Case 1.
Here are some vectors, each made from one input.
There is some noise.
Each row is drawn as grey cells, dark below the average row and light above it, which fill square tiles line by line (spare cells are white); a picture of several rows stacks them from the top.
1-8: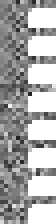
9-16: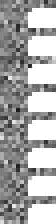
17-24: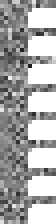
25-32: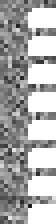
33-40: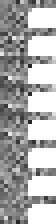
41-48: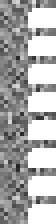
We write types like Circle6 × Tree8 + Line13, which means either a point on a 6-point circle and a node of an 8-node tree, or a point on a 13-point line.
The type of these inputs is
Label6.
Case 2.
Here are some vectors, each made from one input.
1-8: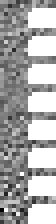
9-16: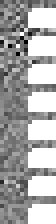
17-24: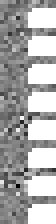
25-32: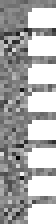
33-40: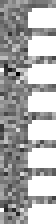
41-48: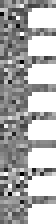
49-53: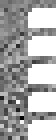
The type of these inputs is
Tree8.
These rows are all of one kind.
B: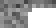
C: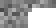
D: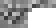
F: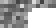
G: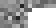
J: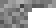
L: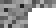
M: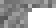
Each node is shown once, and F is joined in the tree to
D and M.
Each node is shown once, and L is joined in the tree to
C.
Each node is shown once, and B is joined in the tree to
D.
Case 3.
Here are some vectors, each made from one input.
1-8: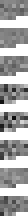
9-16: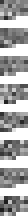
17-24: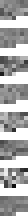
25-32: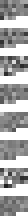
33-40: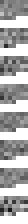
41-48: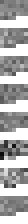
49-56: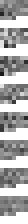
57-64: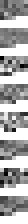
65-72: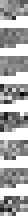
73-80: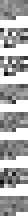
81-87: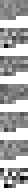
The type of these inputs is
Bool × Bool × Bool × Bool + Unit.
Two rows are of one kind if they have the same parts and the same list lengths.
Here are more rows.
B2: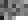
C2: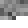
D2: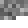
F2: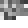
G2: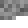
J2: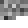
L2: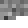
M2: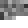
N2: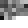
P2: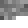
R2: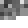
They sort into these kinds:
B2, C2, D2, F2, G2, J2, L2, M2, N2, P2
R2

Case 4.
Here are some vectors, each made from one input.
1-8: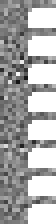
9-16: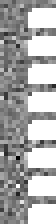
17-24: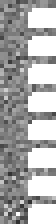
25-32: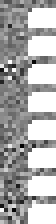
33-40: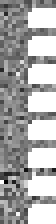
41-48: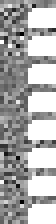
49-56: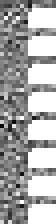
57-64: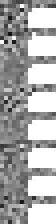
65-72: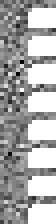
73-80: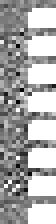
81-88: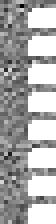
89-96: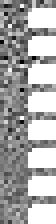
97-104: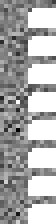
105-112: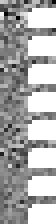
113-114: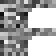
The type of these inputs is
Bool × Bool × Bool × Bool.
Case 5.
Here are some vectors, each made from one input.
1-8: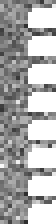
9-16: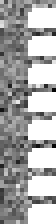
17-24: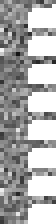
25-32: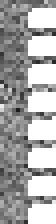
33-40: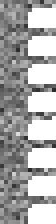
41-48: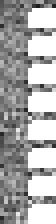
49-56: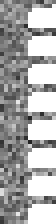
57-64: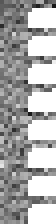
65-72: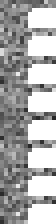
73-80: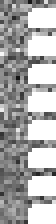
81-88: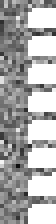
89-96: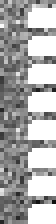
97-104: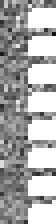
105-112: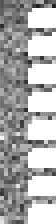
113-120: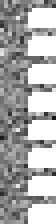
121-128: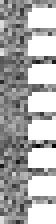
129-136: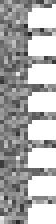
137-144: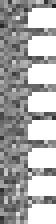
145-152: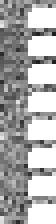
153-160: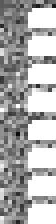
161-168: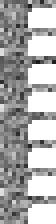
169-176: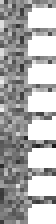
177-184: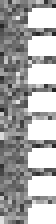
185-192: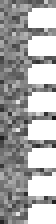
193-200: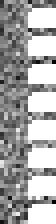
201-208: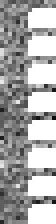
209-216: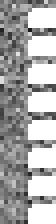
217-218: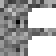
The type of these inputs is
Line5.
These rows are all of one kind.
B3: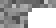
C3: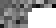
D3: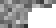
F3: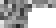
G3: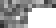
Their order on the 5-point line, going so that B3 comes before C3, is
F3, D3, B3, C3, G3.
